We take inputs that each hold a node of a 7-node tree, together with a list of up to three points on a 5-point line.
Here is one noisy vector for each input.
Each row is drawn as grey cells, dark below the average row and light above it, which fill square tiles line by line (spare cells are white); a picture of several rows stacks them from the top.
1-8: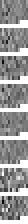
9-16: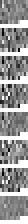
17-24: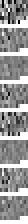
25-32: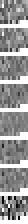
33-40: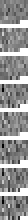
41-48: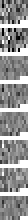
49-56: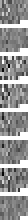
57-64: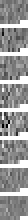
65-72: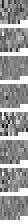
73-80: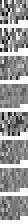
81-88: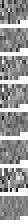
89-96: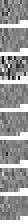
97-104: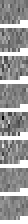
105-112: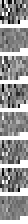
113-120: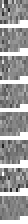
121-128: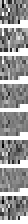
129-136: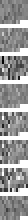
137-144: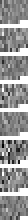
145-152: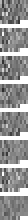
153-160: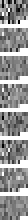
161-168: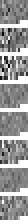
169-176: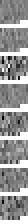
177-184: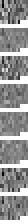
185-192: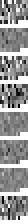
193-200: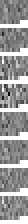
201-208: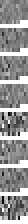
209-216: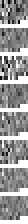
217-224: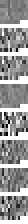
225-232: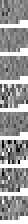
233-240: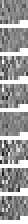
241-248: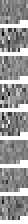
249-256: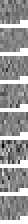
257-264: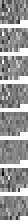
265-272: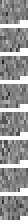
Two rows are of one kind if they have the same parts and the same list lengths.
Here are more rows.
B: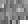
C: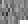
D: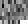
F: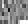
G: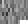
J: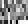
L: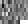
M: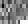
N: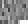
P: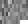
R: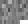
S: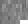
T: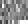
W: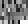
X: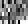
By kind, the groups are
B, J, L
C, D, G, W
F, M, N, X
P, R, S, T

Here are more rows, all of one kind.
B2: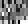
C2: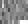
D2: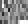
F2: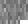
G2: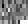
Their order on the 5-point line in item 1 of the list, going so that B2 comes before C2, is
G2, B2, C2, F2, D2.
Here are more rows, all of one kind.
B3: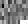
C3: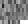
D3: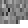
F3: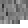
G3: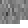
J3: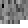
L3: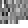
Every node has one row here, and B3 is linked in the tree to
C3, J3 and L3.
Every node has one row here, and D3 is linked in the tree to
J3.
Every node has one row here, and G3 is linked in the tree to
C3.
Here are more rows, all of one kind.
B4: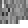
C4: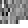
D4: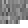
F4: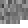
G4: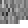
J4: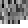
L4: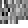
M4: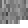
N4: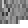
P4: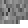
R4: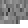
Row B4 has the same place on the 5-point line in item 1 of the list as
C4 and G4.
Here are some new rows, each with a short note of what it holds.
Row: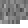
a node of a 7-node tree, together with a list of one item
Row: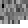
a node of a 7-node tree, together with a list of one item
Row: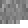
a node of a 7-node tree, together with a list of two items
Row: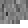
a node of a 7-node tree, together with a list of one item
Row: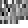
a node of a 7-node tree, together with a list of two items
